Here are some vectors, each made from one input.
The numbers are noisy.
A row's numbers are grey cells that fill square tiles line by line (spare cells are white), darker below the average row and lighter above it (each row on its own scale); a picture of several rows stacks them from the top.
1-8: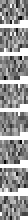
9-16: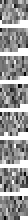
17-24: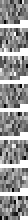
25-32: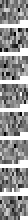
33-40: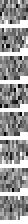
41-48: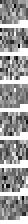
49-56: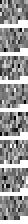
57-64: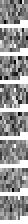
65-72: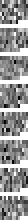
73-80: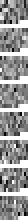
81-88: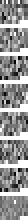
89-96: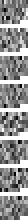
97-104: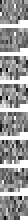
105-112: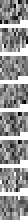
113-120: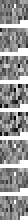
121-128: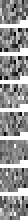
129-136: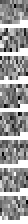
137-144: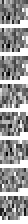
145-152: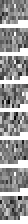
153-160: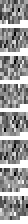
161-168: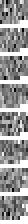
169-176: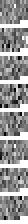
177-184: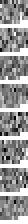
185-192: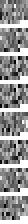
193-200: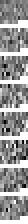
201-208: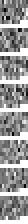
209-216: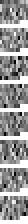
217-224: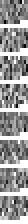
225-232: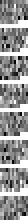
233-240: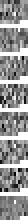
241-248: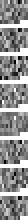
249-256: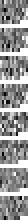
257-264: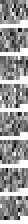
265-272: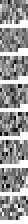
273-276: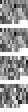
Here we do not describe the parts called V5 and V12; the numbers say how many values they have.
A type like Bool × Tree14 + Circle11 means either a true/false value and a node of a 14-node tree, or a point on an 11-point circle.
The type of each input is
Label11 × V12 + Line4 + V5.
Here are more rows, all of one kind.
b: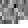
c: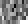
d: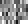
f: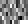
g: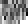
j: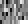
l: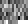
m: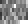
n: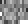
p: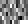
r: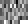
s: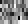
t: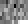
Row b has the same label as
n and t.
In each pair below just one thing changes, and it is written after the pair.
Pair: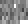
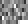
the value of V12
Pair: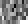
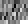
the value of V12
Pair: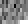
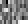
the label
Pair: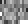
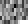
the value of V12
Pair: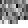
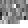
the label
